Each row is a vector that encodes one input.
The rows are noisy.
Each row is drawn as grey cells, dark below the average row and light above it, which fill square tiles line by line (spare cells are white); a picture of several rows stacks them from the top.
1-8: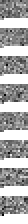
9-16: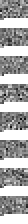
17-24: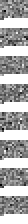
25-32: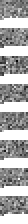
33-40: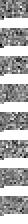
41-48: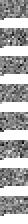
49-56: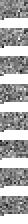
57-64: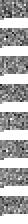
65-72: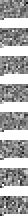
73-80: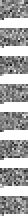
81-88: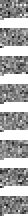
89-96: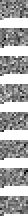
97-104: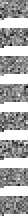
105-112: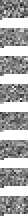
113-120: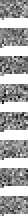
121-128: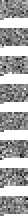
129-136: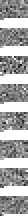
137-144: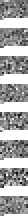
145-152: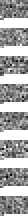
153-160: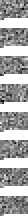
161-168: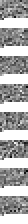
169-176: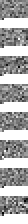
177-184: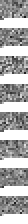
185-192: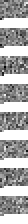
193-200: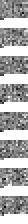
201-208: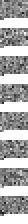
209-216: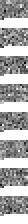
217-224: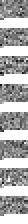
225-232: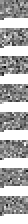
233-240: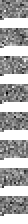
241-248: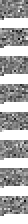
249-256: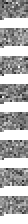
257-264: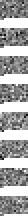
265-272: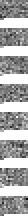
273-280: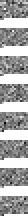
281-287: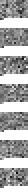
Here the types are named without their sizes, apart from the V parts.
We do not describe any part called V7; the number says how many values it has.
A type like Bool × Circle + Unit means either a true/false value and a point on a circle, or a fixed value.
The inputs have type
(Circle + Tree) × Line × Tree × (Tree + V7).
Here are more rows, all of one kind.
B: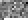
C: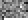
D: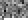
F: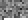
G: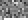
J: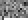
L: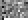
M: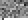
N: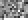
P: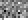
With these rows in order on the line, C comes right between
B and L.
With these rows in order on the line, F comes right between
D and P.
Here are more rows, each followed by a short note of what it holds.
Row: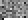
a point on a line, a node of each of two trees and a value of V7
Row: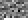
a point on a line, a node of each of two trees and a value of V7
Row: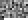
a point on a circle, a point on a line, a node of a tree and a value of V7
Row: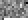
a point on a line and a node of each of three trees
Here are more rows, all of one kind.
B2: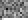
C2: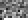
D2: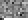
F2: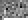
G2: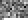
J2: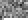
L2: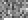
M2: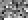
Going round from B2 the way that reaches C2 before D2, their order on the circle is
B2, F2, C2, L2, D2, M2, J2, G2.
